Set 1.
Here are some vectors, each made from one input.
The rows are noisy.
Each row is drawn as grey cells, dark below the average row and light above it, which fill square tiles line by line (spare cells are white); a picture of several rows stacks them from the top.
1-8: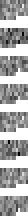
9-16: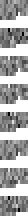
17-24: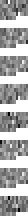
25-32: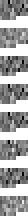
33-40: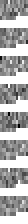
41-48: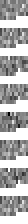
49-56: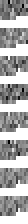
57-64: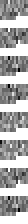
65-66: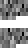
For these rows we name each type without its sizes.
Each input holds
either a point on a line, or three true/false values.
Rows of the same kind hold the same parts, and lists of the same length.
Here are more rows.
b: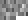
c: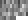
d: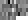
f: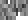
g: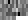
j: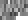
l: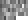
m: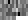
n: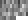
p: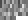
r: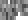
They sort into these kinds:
b, c, l, n, p
d, f, g, j, m, r

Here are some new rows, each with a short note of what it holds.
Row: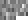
a point on a line
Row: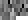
three true/false values
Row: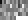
a point on a line
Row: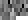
three true/false values
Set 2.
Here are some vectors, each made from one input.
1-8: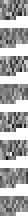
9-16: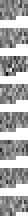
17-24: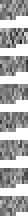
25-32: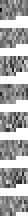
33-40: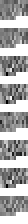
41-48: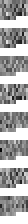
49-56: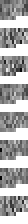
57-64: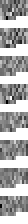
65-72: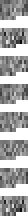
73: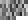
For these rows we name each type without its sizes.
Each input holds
either a point on a circle, or a node of a tree.
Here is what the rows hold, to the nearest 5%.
About 65% of them hold a point on a circle. The rest hold a node of a tree.
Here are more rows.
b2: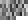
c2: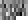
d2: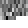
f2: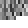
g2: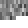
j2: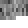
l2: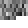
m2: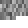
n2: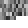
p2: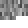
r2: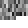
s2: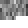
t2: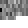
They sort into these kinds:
b2, c2, d2, f2, l2, n2, r2
g2, j2, m2, p2, s2, t2

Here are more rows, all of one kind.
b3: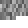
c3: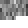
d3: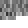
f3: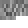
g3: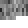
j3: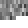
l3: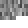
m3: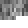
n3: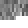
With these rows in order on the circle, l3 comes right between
j3 and n3.
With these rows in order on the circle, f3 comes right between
b3 and d3.
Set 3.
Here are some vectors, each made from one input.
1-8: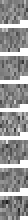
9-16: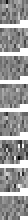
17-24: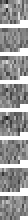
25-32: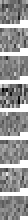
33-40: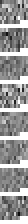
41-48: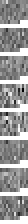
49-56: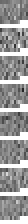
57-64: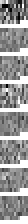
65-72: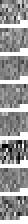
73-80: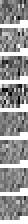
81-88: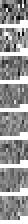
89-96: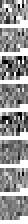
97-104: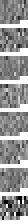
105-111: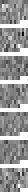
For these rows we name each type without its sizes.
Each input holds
either a point on a circle, or a point on a line.
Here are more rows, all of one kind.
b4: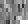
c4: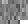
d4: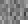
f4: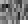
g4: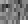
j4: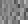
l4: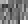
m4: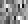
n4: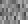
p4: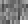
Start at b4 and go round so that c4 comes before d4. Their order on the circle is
b4, m4, l4, c4, n4, d4, j4, f4, g4, p4.
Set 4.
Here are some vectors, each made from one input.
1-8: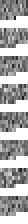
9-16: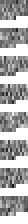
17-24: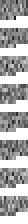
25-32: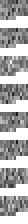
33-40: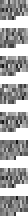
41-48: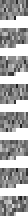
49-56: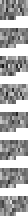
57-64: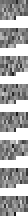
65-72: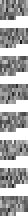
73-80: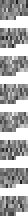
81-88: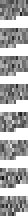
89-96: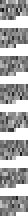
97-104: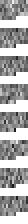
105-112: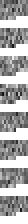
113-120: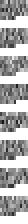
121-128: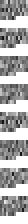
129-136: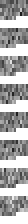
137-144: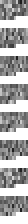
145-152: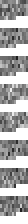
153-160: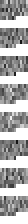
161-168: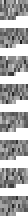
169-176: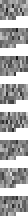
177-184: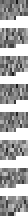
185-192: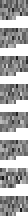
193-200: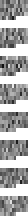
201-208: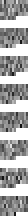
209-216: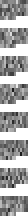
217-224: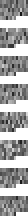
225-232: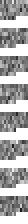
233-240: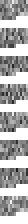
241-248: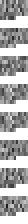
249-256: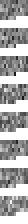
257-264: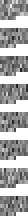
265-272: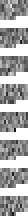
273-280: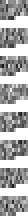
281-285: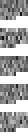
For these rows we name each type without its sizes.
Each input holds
either a point on a circle, or a node of a tree.
